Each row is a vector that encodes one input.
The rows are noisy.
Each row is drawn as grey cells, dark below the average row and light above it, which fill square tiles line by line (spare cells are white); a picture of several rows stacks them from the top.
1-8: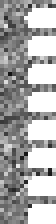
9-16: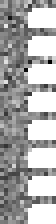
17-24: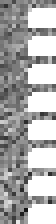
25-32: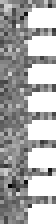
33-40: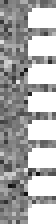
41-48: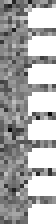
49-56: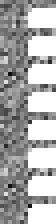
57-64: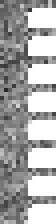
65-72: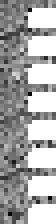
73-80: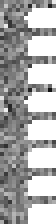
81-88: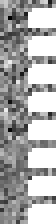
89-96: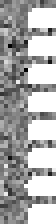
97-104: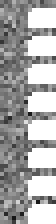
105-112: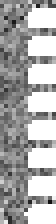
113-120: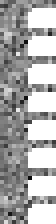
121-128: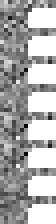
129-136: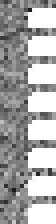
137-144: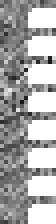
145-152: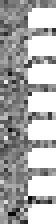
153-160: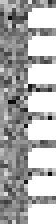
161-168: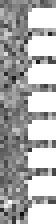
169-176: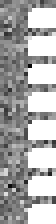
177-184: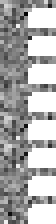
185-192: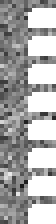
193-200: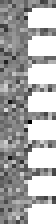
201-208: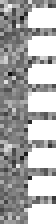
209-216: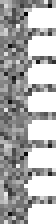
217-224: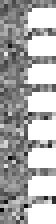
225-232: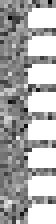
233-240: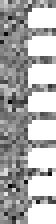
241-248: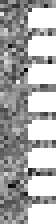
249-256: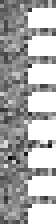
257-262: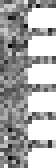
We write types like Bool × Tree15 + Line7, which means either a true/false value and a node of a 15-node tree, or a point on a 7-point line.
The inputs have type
Bool × Bool × Bool + List2(Line11).
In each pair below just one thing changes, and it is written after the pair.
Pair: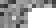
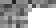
the place on the 11-point line in item 2 of the list
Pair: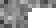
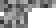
the place on the 11-point line in item 2 of the list
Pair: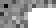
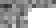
the place on the 11-point line in item 2 of the list
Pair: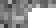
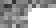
the place on the 11-point line in item 1 of the list
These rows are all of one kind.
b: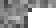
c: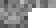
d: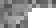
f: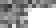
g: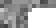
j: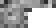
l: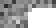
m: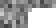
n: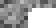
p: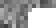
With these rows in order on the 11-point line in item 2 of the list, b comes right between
c and l.
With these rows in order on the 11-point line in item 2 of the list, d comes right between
l and n.
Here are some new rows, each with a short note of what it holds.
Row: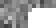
a list of two items
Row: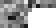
the empty list
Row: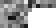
the empty list
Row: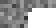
a list of one item
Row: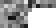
the empty list
